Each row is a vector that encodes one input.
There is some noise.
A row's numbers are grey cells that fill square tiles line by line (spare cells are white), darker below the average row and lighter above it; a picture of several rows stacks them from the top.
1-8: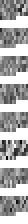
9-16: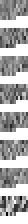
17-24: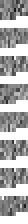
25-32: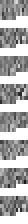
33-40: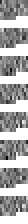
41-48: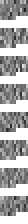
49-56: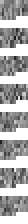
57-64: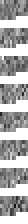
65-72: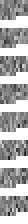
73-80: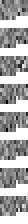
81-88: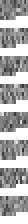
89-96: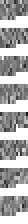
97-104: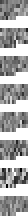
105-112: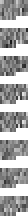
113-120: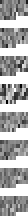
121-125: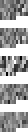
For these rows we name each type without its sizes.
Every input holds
a list of points on a line.
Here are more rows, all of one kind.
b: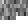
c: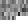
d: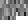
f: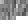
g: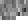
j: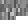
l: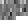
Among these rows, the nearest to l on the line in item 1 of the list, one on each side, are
b and j.
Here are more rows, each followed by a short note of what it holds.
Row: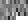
a list of three items
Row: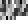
the empty list
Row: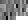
a list of two items
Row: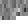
a list of three items
